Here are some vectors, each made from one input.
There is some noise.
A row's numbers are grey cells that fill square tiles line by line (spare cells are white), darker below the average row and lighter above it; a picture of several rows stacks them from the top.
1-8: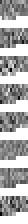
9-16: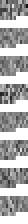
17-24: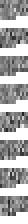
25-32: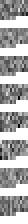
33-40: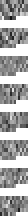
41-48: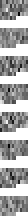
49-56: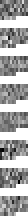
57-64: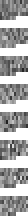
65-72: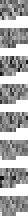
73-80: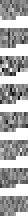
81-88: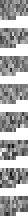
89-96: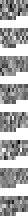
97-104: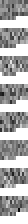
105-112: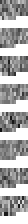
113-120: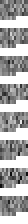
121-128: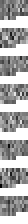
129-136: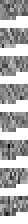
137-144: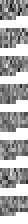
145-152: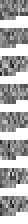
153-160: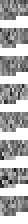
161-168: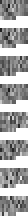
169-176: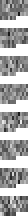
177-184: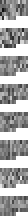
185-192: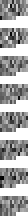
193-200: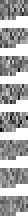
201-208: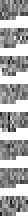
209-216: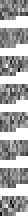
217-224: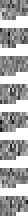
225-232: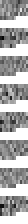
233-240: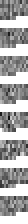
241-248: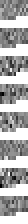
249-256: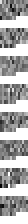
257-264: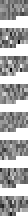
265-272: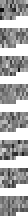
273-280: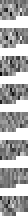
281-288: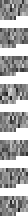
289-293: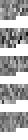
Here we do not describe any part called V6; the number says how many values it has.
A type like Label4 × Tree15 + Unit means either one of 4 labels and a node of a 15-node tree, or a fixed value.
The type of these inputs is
Bool × Circle11 + V6.
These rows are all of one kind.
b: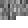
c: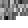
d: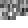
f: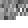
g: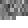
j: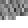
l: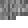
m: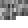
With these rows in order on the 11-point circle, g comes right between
j and m.
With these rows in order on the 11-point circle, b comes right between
f and l.
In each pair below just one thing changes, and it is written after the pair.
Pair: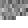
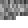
the true/false value
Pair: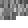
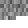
the true/false value
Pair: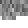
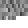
the place on the 11-point circle
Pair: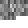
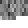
the place on the 11-point circle
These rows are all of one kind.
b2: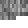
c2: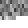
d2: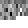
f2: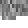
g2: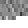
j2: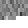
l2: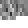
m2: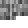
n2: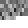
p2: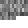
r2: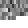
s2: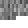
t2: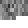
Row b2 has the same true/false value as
m2, p2, s2 and t2.
